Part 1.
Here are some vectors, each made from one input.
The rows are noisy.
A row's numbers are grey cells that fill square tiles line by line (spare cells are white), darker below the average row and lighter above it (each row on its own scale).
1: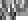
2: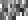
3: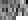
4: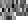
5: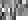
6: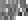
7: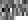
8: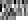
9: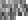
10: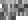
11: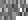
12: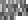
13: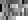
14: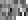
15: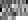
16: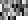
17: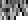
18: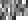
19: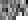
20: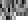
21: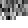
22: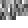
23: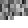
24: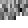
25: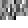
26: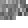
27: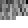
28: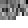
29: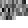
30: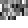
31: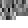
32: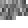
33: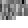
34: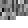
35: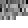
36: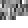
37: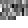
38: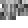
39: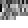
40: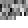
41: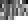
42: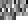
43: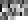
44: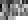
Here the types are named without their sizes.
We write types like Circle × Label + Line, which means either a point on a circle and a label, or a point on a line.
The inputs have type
Line.
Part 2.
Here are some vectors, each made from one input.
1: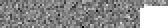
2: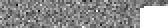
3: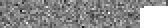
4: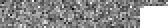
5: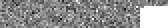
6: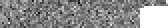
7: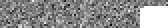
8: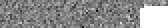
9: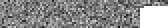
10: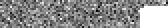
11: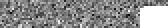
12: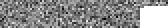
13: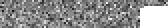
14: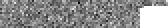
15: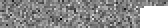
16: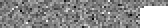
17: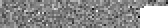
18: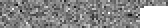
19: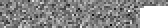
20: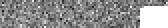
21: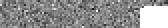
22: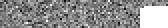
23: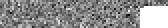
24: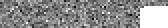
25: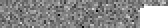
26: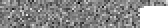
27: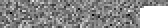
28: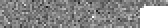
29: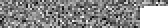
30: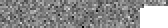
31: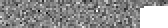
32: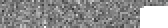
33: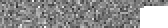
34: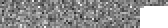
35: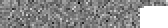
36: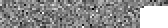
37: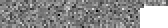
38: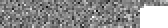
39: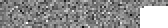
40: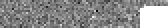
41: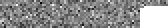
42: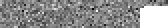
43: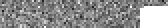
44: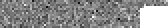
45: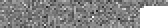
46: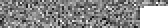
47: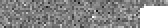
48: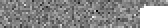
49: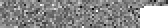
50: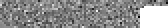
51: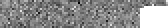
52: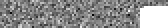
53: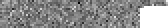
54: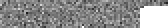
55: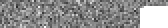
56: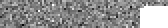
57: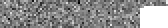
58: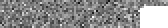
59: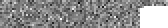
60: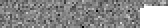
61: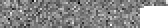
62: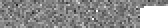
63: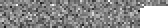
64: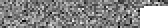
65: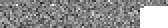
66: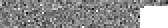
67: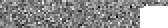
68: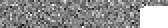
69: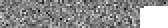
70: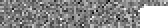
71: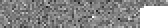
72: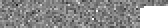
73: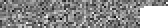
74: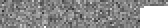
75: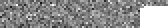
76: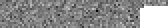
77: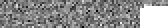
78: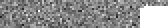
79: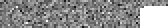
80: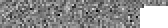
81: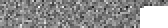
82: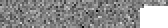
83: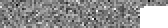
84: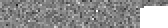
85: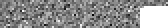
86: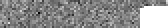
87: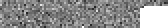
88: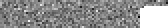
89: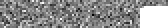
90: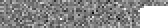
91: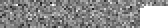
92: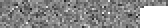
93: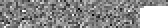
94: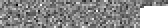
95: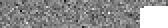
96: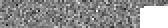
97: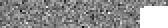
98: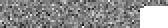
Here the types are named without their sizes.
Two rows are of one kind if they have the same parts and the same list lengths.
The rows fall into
2 kinds.
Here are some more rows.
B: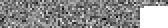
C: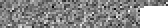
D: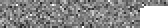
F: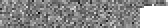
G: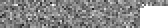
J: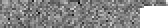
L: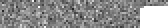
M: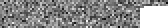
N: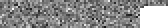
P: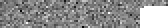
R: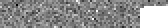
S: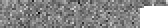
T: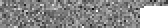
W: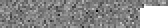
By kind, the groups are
B, M
C, D, F, G, J, L, N, P, R, S, T, W

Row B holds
a fixed value.
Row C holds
a point on a circle.
